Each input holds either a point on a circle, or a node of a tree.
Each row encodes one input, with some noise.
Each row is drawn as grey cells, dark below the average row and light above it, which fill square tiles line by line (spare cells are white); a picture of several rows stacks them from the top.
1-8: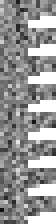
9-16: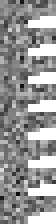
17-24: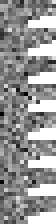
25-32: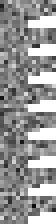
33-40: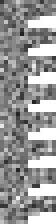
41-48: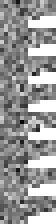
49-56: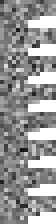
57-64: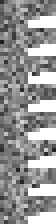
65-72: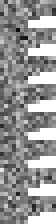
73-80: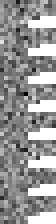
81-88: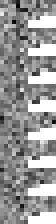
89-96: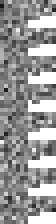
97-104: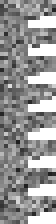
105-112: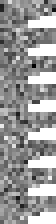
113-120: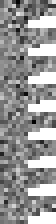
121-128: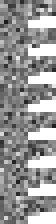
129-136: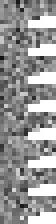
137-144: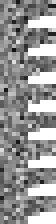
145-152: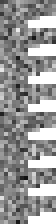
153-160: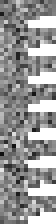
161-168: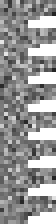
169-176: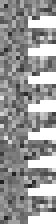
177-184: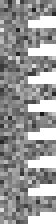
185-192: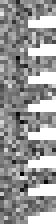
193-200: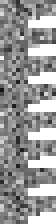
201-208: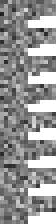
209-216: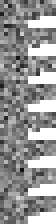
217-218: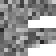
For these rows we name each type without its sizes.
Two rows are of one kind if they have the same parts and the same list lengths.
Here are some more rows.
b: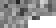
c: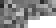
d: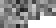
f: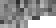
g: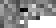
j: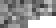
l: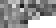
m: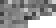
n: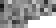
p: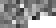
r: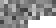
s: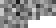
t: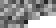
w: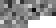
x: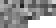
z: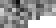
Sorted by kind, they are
b, d, f, g, p, r, s, z
c, j, l, m, n, t, w, x

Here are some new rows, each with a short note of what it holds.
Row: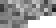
a node of a tree
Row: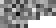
a point on a circle
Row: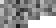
a point on a circle
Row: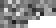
a node of a tree
